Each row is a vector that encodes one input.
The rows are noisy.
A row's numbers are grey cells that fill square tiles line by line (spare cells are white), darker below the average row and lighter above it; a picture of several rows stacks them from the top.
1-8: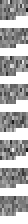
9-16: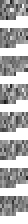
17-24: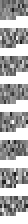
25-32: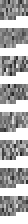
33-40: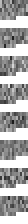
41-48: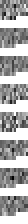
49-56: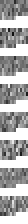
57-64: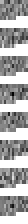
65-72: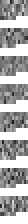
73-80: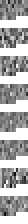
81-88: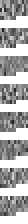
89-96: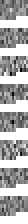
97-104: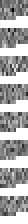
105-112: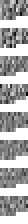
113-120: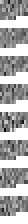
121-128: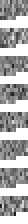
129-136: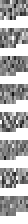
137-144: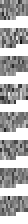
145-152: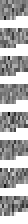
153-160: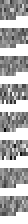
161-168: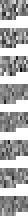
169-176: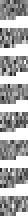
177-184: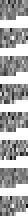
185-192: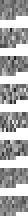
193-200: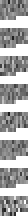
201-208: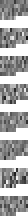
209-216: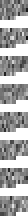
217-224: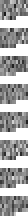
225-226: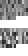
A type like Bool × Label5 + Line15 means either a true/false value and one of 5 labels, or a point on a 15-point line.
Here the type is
Line4 × Line5 + List2(Line13).
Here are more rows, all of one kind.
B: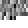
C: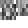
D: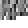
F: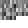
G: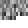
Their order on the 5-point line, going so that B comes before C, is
F, B, G, D, C.
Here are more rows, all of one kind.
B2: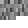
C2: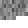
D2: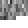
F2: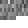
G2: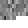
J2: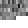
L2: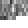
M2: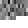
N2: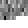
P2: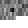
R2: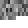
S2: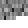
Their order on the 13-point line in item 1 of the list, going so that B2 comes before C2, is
R2, B2, P2, M2, J2, S2, C2, G2, N2, F2, D2, L2.
